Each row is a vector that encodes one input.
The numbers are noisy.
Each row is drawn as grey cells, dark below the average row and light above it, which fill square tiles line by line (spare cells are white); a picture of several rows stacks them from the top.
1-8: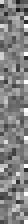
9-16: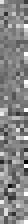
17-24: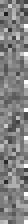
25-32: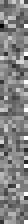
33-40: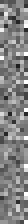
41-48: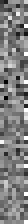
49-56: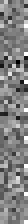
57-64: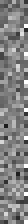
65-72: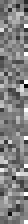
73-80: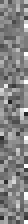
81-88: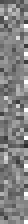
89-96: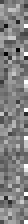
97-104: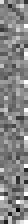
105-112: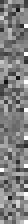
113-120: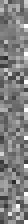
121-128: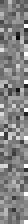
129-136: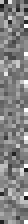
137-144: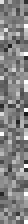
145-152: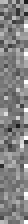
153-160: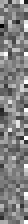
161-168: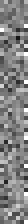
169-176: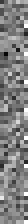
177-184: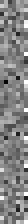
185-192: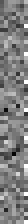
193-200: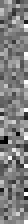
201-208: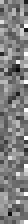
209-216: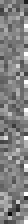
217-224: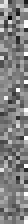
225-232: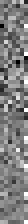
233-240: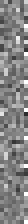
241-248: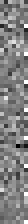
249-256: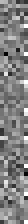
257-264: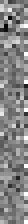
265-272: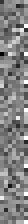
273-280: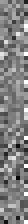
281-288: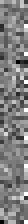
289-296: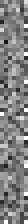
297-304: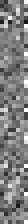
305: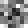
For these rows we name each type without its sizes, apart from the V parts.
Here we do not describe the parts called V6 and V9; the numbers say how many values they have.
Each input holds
either a point on a circle, or a true/false value and a value of V9, or a value of V6.
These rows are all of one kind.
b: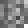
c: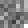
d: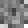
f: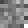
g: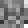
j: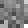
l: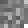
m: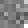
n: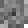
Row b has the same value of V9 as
d and f.
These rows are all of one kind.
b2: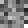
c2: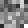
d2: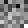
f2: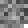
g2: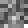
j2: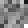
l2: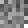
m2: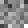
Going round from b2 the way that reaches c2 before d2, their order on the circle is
b2, f2, g2, j2, c2, m2, d2, l2.
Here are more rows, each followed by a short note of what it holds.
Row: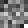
a value of V6
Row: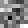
a value of V6
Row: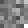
a true/false value and a value of V9
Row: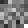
a value of V6
